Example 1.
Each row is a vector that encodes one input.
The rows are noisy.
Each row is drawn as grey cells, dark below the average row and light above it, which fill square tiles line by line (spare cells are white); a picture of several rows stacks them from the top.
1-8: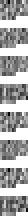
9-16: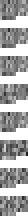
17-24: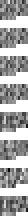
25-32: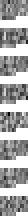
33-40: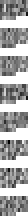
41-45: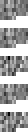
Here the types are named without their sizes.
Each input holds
a point on a line.
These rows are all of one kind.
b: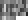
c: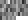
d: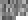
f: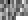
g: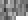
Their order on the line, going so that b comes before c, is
b, c, g, d, f.
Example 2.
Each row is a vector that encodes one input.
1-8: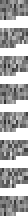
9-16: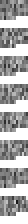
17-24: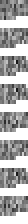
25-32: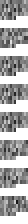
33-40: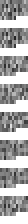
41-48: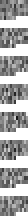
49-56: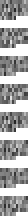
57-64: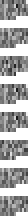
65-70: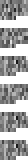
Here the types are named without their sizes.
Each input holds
a point on a circle.
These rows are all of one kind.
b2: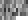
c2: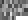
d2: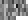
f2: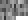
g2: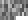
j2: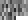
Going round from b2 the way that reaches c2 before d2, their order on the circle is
b2, f2, c2, d2, j2, g2.
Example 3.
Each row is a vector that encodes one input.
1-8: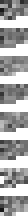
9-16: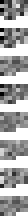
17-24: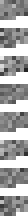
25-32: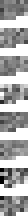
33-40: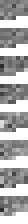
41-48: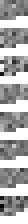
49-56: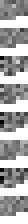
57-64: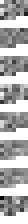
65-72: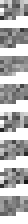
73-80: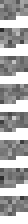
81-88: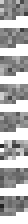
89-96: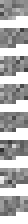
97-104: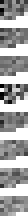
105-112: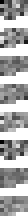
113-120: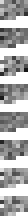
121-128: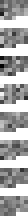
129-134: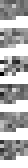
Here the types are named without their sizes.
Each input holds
a label.
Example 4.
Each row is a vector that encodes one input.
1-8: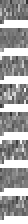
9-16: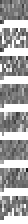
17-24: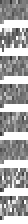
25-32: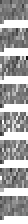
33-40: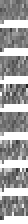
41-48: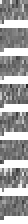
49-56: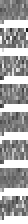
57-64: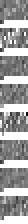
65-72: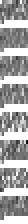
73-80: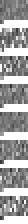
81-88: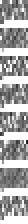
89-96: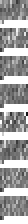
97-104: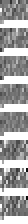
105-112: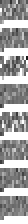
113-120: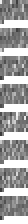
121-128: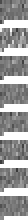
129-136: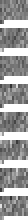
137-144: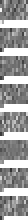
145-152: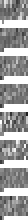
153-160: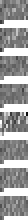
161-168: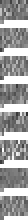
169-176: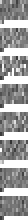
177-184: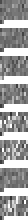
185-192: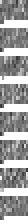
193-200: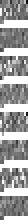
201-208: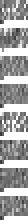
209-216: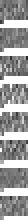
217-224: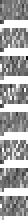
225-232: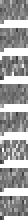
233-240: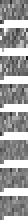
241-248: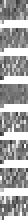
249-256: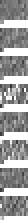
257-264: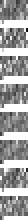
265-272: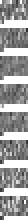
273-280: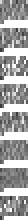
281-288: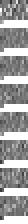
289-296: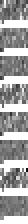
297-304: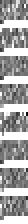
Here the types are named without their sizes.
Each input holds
a point on a line.
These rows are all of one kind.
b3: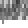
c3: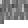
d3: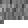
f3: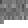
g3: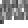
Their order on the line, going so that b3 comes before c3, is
d3, f3, b3, c3, g3.
